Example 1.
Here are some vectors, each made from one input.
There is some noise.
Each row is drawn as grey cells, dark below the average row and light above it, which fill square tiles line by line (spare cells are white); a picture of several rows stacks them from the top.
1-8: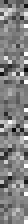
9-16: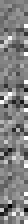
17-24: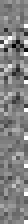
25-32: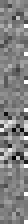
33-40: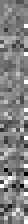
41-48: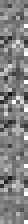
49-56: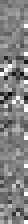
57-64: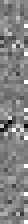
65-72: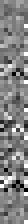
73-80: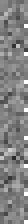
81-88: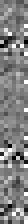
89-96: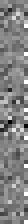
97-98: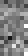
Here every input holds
a point on a 7-point line and a true/false value.
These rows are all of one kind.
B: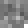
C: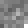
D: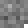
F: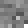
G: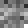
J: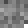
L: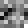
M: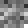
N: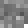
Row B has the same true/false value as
C, G and M.
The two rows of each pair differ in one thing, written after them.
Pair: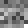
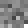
the place on the 7-point line
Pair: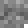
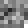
the true/false value
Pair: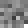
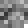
the place on the 7-point line
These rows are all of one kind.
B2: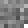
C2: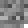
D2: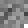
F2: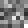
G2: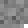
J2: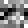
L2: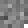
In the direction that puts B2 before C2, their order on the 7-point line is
B2, F2, L2, D2, G2, C2, J2.
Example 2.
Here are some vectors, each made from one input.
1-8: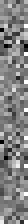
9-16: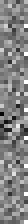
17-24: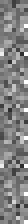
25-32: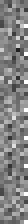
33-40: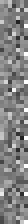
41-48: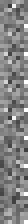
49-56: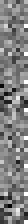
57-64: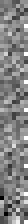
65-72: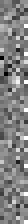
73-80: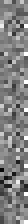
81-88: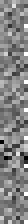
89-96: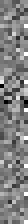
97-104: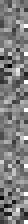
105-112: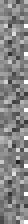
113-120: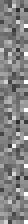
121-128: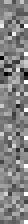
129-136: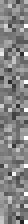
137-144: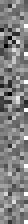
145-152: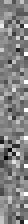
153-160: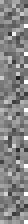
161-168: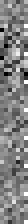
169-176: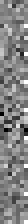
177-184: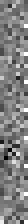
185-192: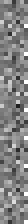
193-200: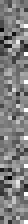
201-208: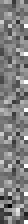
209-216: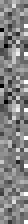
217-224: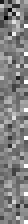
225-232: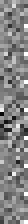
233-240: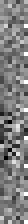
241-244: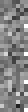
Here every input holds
either a point on a 5-point line, or four true/false values.
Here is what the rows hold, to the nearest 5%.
About 10% of them hold a point on a 5-point line. The rest hold four true/false values.
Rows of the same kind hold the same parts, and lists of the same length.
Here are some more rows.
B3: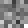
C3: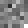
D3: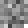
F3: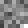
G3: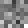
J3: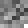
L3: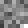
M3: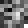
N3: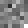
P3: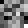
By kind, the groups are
B3, C3, D3, F3, G3, J3, L3, N3
M3, P3

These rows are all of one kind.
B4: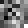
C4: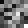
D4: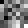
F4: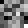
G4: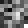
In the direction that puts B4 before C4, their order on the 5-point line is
B4, D4, F4, C4, G4.
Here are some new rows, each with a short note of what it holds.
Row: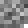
four true/false values
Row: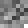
four true/false values
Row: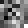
a point on a 5-point line
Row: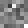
four true/false values
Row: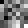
a point on a 5-point line
